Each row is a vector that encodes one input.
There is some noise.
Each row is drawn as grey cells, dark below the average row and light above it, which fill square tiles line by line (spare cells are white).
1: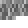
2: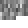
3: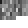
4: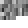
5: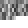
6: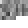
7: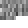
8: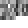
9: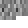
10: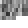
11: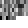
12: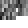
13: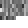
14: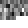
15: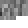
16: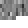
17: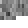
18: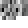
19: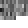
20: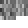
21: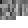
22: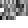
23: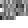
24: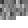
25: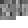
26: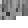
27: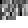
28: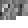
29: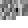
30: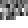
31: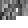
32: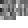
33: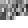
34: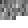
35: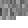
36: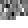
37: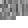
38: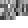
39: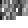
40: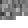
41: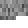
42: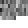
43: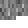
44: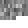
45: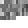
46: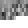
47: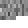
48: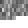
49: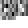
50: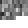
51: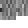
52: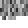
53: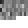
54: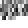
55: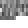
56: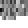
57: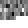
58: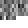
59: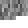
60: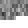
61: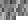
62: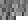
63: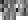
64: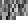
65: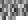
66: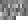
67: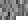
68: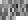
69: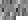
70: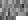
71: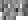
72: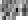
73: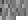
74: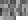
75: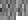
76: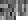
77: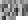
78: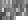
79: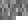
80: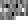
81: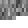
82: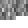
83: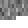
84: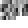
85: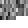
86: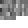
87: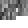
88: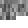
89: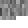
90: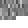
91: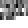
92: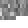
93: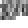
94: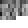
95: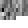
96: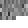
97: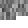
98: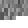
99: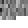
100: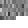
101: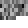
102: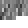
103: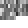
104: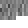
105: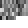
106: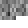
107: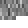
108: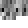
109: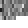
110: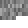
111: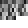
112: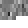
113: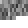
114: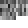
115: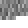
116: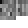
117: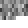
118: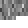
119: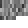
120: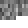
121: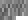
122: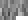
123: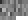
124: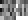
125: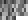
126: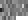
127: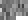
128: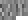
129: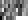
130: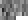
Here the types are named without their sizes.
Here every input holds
a list of points on a line.
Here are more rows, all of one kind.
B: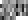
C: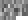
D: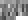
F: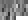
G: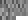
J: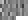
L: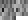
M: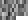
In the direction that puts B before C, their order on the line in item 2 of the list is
G, F, J, M, D, B, L, C.
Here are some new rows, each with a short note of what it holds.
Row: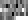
the empty list
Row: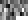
the empty list
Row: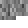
a list of two items
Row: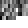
a list of one item
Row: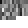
a list of one item
